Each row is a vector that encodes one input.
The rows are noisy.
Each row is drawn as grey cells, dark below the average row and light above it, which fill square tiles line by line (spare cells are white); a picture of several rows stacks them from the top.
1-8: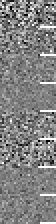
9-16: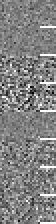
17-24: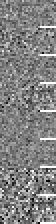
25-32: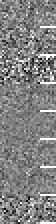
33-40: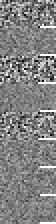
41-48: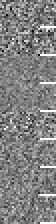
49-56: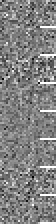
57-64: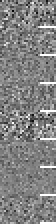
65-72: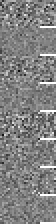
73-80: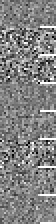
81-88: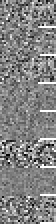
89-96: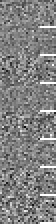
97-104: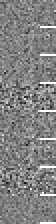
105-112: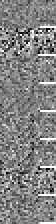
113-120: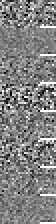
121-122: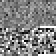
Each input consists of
one of 5 labels, together with a list of up to two points on an 8-point circle.
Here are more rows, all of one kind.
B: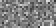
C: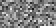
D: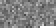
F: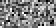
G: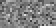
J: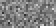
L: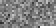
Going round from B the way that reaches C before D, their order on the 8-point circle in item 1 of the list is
B, C, F, L, D, J, G.
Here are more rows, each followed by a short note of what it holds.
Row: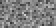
one of 5 labels, together with the empty list
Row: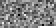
one of 5 labels, together with the empty list
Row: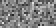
one of 5 labels, together with a list of two items
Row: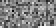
one of 5 labels, together with a list of two items
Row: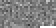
one of 5 labels, together with a list of two items
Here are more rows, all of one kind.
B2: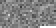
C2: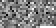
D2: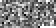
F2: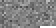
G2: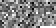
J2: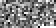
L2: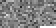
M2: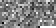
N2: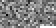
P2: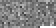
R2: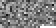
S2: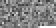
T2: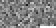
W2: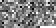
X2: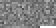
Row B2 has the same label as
G2, L2, P2 and R2.
